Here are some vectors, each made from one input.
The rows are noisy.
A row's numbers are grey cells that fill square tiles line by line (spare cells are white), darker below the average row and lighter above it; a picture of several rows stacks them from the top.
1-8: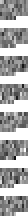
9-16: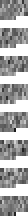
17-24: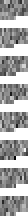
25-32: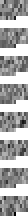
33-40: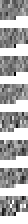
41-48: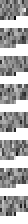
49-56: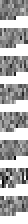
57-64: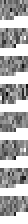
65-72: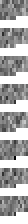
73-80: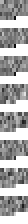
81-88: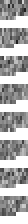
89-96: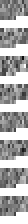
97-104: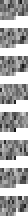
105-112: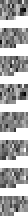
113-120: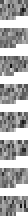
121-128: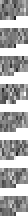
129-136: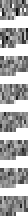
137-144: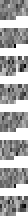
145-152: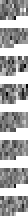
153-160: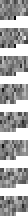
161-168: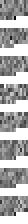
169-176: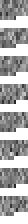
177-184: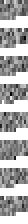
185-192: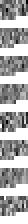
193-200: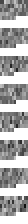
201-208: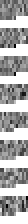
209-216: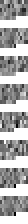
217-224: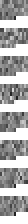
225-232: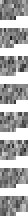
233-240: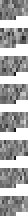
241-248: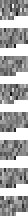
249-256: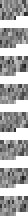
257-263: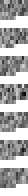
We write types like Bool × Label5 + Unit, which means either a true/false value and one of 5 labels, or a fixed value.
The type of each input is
Bool × Circle6 + Line5 + List3(Line6).
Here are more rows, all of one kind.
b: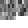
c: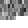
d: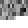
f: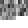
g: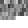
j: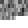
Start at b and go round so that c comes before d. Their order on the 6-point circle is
b, c, d, g, f, j.
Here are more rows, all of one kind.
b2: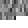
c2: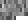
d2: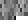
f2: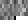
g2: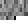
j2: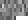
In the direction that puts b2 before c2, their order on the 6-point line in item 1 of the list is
d2, f2, b2, j2, c2, g2.
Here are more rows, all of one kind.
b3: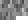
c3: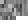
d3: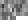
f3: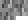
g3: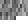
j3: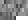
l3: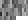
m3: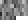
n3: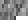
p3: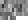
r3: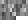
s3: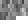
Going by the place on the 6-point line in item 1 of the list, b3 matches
f3 and s3.
